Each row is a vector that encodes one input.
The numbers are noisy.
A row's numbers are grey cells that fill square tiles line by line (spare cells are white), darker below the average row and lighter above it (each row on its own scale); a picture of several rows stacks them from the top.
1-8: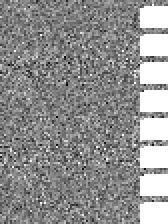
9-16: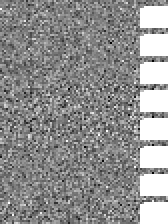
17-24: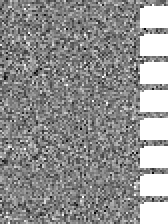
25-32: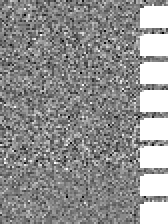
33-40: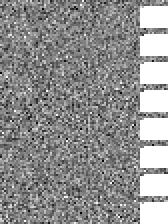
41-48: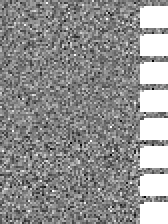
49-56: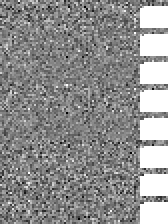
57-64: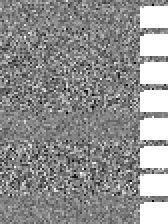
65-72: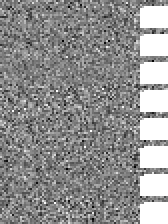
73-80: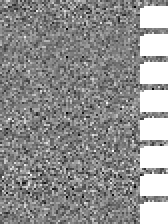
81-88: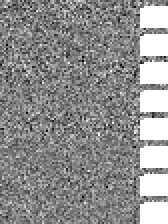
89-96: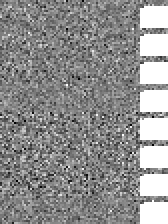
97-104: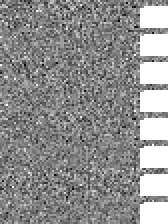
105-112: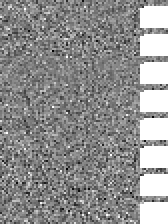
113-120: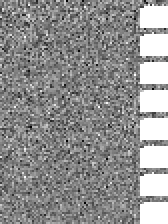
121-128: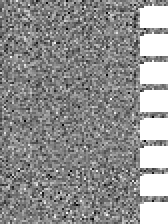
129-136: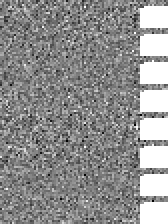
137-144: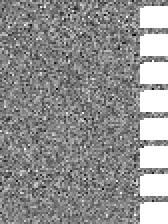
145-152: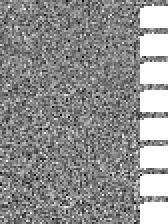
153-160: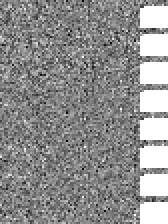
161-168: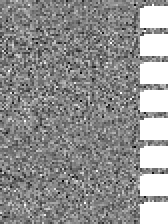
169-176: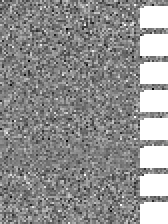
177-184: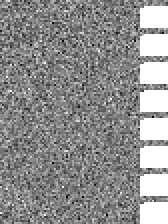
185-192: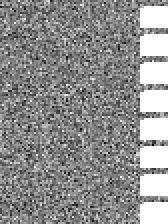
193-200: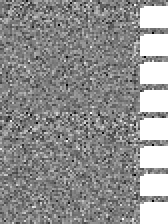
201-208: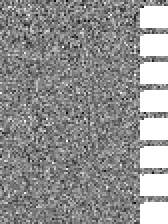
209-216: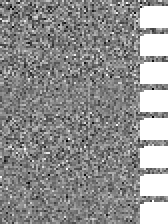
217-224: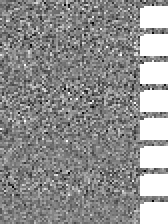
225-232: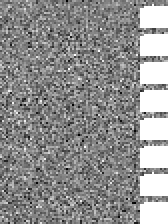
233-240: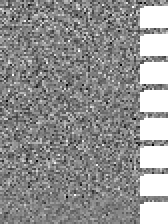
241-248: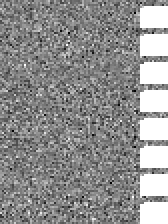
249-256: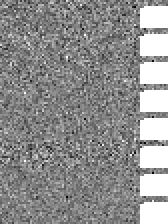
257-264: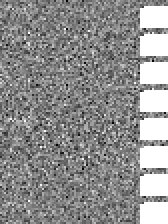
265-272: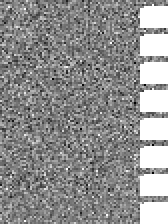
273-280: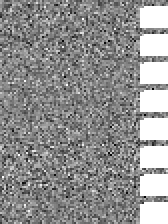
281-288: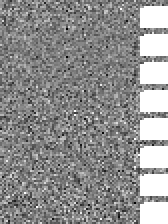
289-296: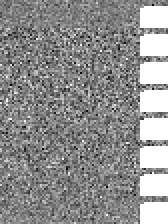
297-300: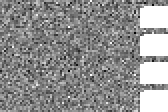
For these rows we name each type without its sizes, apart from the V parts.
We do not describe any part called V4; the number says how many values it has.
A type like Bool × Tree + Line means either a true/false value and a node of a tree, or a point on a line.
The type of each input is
(Bool × Bool × Bool × Bool + Unit) × Circle × Line + V4.
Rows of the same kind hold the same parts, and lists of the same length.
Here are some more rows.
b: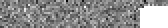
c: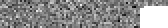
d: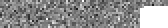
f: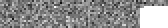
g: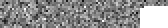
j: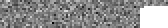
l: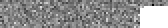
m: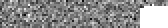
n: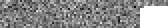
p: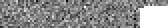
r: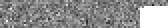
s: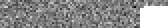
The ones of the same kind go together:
b, g, m, p
c, j, n, s
d, f, l, r

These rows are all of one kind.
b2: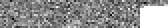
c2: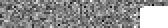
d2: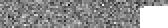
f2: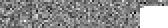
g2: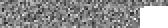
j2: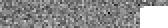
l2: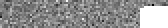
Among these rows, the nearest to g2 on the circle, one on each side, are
d2 and l2.
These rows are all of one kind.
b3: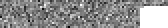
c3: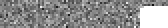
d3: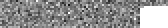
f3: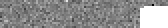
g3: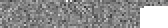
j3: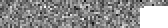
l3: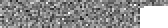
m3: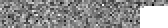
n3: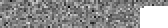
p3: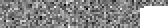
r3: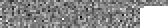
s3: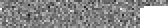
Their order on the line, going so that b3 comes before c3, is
j3, n3, f3, l3, d3, g3, m3, p3, s3, r3, b3, c3.
